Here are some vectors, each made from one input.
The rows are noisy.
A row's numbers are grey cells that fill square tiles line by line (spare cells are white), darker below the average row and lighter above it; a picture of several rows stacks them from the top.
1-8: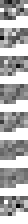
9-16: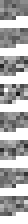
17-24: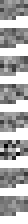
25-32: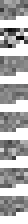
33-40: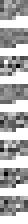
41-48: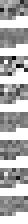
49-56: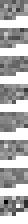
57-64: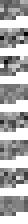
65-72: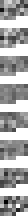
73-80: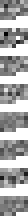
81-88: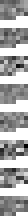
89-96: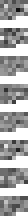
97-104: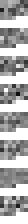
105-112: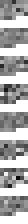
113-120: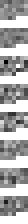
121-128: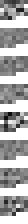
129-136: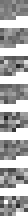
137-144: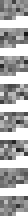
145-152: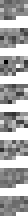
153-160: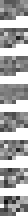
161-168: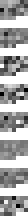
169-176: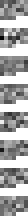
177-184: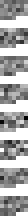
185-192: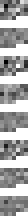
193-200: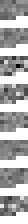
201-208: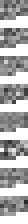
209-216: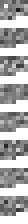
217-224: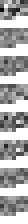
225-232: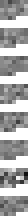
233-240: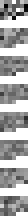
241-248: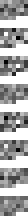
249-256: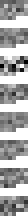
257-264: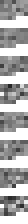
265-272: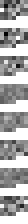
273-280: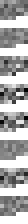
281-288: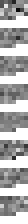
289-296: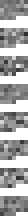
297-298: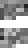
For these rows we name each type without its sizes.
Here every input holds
three true/false values, together with either a label, or a point on a line.
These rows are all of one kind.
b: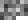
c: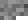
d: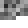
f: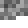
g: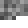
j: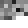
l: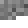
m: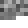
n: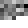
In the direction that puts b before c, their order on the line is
f, d, j, b, m, g, n, c, l.
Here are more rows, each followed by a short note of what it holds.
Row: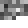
a point on a line and three true/false values
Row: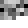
a point on a line and three true/false values
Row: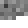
a label and three true/false values
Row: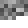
a label and three true/false values
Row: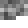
a label and three true/false values
